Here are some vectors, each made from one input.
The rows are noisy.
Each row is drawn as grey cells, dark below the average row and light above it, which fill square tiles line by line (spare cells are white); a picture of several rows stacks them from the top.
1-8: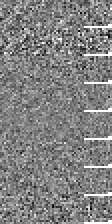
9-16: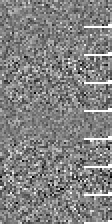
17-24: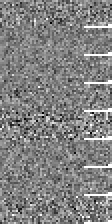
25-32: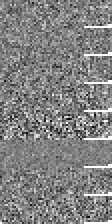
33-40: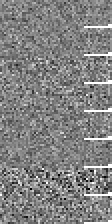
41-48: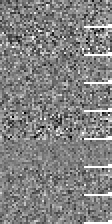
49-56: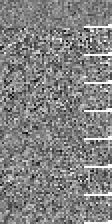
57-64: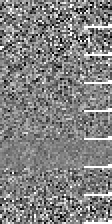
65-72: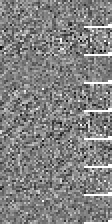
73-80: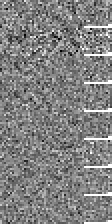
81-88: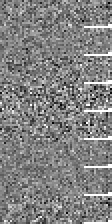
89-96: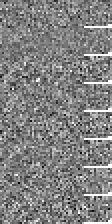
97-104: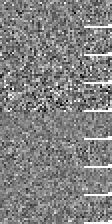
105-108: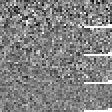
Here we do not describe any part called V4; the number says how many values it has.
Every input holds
either a fixed value, or a node of a 9-node tree, or a true/false value and a value of V4.
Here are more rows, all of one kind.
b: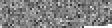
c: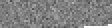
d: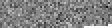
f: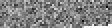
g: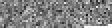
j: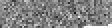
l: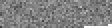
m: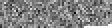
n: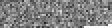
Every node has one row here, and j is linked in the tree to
b.
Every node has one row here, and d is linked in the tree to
b, f and m.
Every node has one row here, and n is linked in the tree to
b.
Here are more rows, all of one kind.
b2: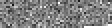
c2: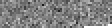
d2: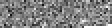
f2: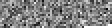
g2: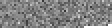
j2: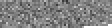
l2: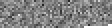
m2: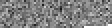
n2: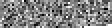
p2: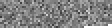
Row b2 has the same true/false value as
c2 and j2.
